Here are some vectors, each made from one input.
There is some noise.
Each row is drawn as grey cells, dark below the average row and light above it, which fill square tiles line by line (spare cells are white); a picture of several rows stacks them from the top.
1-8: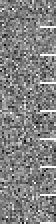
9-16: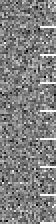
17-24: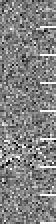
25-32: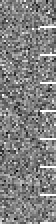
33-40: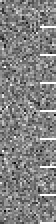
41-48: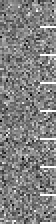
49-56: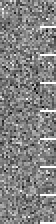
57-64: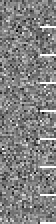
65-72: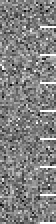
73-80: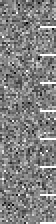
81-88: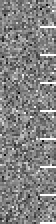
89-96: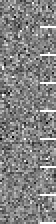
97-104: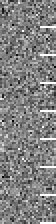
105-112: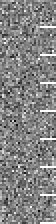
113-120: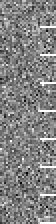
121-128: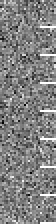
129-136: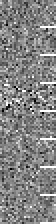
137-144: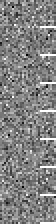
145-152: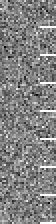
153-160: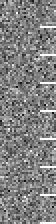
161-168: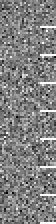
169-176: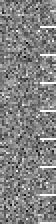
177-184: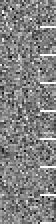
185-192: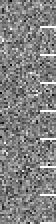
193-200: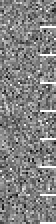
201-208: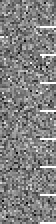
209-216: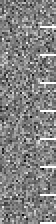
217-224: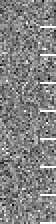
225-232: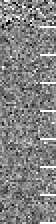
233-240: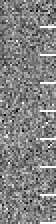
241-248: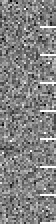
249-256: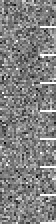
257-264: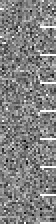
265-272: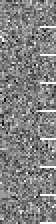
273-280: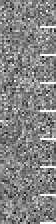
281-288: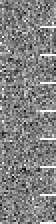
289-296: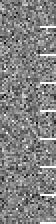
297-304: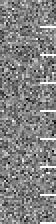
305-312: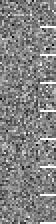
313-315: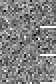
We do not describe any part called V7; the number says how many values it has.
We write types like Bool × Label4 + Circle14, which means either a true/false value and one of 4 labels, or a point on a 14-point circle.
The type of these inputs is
Circle20 × (Tree10 + V7) + Unit.
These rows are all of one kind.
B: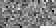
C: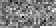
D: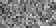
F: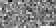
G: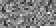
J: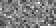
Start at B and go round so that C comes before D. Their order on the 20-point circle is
B, C, D, F, J, G.
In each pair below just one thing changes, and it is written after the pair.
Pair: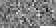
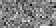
the place on the 20-point circle
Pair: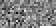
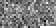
the place on the 20-point circle
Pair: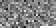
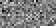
the place on the 20-point circle
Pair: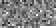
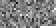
the place on the 20-point circle
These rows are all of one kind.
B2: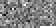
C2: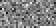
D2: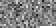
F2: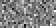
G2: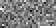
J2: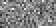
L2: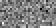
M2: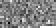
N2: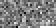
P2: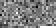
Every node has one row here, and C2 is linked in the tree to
J2.
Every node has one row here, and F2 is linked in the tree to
B2, D2 and J2.
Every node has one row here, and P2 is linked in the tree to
J2.
